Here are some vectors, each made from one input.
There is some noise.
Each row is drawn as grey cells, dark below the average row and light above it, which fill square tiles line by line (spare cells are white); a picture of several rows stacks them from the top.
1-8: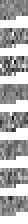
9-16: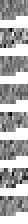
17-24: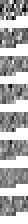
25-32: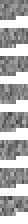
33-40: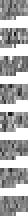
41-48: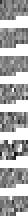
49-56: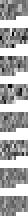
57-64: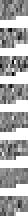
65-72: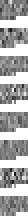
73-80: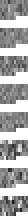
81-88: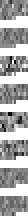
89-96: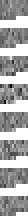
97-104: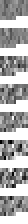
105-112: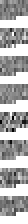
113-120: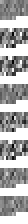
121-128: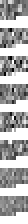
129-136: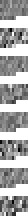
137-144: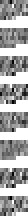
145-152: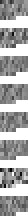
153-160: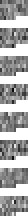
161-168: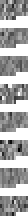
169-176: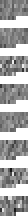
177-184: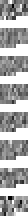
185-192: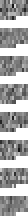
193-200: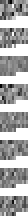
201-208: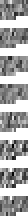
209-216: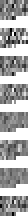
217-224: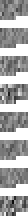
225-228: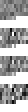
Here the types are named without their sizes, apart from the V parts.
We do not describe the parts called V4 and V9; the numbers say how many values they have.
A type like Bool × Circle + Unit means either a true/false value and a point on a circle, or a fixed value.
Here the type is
List(Circle) + V4 × V9.
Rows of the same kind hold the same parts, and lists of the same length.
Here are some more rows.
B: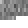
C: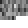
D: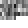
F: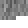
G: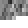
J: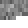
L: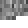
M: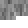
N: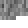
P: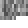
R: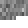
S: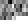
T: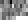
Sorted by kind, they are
B, G, M, S
C, J, L, R
D, F, N, T
P

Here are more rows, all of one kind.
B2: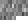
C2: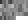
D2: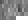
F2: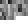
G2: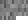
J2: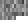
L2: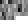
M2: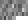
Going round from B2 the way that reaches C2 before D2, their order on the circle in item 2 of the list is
B2, F2, C2, J2, L2, D2, G2, M2.
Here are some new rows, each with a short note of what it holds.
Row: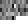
a list of two items
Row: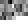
a list of one item
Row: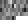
a list of two items
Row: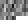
a value of V4 and a value of V9
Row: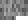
a list of two items
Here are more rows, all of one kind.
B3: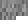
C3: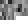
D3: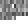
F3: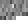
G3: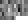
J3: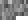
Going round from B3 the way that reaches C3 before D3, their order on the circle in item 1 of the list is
B3, G3, C3, J3, D3, F3.
